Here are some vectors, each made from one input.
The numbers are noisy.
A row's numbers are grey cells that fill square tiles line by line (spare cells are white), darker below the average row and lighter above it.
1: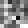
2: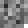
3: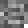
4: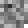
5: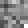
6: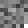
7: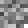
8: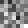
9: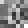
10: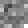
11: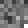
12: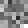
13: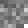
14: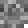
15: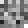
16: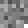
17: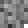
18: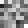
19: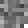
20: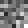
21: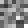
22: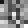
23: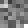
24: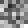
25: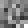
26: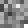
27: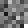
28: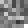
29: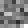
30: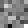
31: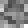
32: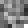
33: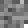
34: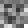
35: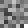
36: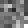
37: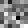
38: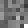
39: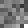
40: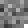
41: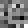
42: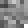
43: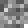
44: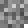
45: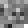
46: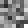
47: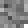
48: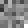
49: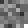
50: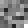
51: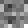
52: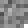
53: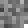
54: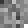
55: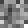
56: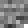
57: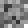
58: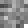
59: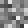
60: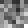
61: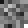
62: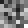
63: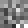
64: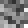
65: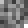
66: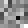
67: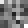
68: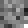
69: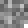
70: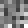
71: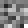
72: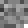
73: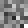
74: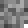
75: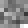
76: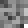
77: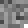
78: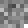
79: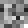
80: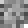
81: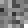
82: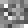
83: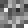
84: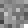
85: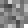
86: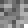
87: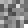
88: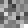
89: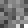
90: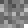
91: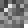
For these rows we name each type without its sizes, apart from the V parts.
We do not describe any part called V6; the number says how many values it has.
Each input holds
either a point on a circle, or a node of a tree and a value of V6.
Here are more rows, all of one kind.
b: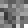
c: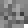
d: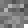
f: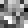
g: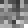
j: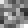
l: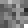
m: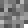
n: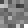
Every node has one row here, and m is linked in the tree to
d.
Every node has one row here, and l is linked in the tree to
d.
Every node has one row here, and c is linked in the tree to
b and n.
